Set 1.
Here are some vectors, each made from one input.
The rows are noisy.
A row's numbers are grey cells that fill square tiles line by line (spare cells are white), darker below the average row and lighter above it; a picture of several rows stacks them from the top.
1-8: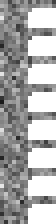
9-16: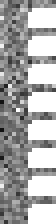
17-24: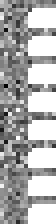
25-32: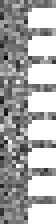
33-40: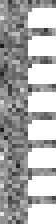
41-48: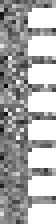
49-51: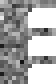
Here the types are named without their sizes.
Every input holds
a true/false value, together with either a fixed value, or a node of a tree.
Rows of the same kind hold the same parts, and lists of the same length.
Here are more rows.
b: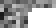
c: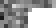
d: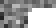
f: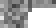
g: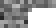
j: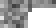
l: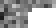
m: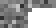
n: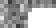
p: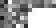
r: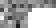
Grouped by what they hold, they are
b, c, d, f, g, j, l, m, n, r
p

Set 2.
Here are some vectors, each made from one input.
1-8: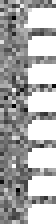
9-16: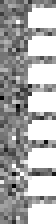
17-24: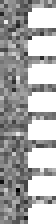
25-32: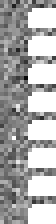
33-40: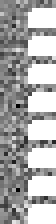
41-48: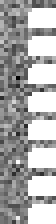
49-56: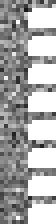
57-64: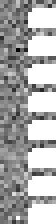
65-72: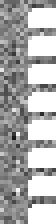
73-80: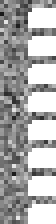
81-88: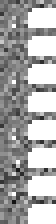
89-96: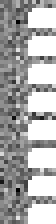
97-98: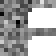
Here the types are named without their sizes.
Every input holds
a point on a line, together with either a point on a circle, or a fixed value.
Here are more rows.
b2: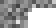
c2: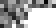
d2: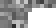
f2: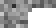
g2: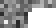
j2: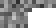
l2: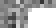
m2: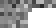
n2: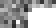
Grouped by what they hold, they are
b2, c2, g2, j2, m2
d2, f2, l2, n2

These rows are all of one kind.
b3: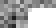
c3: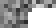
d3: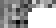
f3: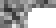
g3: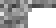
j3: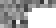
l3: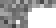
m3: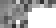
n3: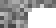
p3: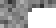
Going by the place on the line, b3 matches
l3 and m3.
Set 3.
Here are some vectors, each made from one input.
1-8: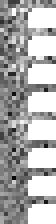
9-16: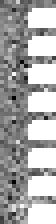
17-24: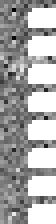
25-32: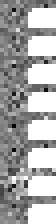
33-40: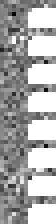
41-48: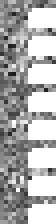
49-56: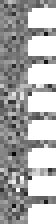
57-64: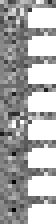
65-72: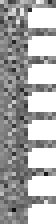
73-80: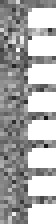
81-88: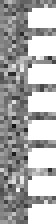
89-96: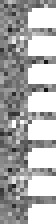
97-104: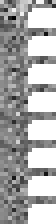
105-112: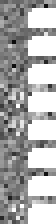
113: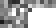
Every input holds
either a point on a 4-point line, or a point on an 8-point line.
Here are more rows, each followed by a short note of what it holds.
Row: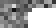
a point on an 8-point line
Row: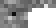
a point on an 8-point line
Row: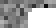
a point on an 8-point line
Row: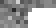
a point on an 8-point line
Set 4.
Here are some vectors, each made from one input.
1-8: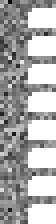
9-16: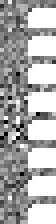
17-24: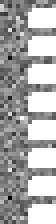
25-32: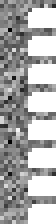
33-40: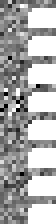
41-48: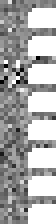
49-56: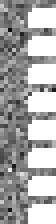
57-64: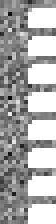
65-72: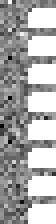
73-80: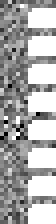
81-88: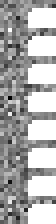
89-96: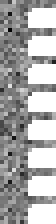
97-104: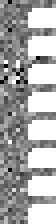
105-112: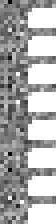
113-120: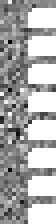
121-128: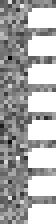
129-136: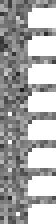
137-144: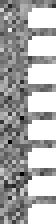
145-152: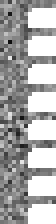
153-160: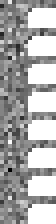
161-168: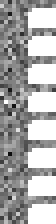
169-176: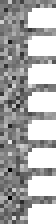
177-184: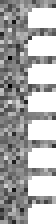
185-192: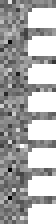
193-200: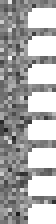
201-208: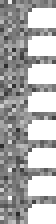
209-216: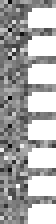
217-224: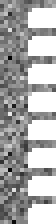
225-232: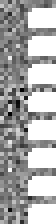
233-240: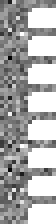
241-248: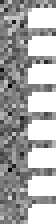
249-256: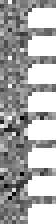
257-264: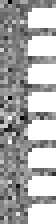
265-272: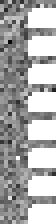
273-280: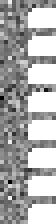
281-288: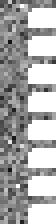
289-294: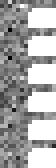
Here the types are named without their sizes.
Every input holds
either a point on a circle, or a fixed value, or a node of a tree.
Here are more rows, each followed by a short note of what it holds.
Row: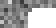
a point on a circle
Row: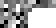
a fixed value
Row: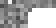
a point on a circle
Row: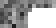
a node of a tree
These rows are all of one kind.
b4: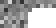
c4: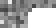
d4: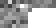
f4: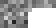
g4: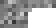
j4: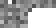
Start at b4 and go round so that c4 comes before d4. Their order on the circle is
b4, c4, j4, d4, f4, g4.
